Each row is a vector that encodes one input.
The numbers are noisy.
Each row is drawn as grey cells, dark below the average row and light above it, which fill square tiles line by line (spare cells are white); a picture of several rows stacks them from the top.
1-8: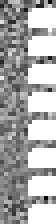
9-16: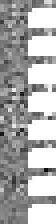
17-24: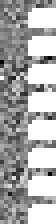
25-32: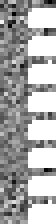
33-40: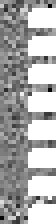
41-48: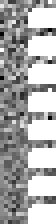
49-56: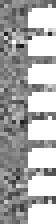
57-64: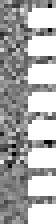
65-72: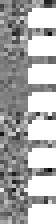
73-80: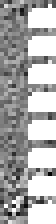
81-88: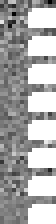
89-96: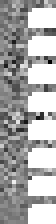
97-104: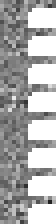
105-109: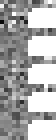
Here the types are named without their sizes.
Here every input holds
a point on a circle.
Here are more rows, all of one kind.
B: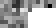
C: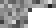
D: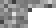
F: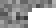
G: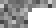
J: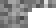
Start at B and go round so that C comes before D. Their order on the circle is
B, F, G, J, C, D.
